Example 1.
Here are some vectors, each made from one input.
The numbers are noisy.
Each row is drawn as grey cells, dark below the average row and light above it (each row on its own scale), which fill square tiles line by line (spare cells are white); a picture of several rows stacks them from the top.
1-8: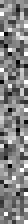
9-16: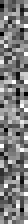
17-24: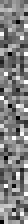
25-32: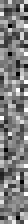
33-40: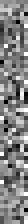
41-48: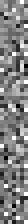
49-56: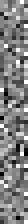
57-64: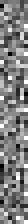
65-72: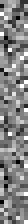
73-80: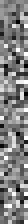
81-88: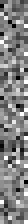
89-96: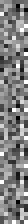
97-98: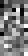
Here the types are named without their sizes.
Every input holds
either a fixed value, or a node of a tree.
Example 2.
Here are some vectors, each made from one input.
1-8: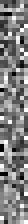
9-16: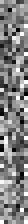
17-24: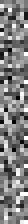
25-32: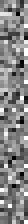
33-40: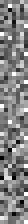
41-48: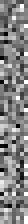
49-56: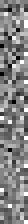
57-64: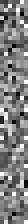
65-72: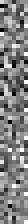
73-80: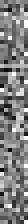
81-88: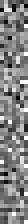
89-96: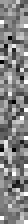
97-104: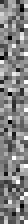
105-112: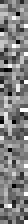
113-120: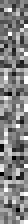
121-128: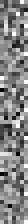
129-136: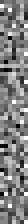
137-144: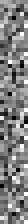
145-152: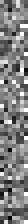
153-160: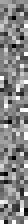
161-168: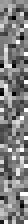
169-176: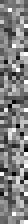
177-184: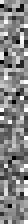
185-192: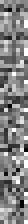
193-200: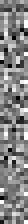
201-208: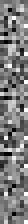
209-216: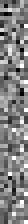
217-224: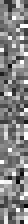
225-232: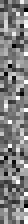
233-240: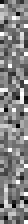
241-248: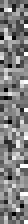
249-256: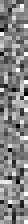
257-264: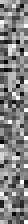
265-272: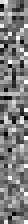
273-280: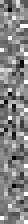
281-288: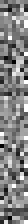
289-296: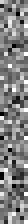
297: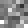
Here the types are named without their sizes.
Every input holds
a label.
